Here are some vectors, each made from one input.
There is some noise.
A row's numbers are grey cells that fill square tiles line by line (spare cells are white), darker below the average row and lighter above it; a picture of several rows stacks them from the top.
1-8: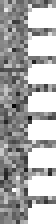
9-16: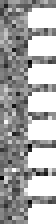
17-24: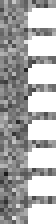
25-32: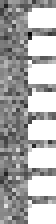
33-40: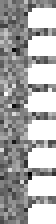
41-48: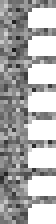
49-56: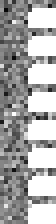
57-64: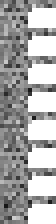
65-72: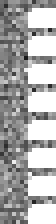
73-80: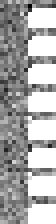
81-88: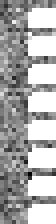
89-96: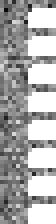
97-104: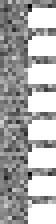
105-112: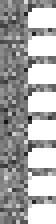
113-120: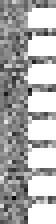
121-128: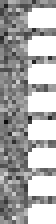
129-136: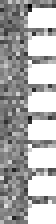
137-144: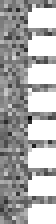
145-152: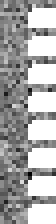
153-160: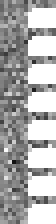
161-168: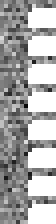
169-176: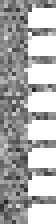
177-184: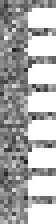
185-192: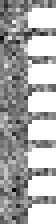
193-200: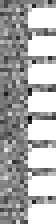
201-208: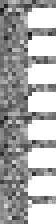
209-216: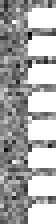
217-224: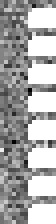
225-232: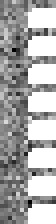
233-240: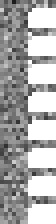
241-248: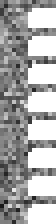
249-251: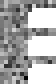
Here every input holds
three true/false values.
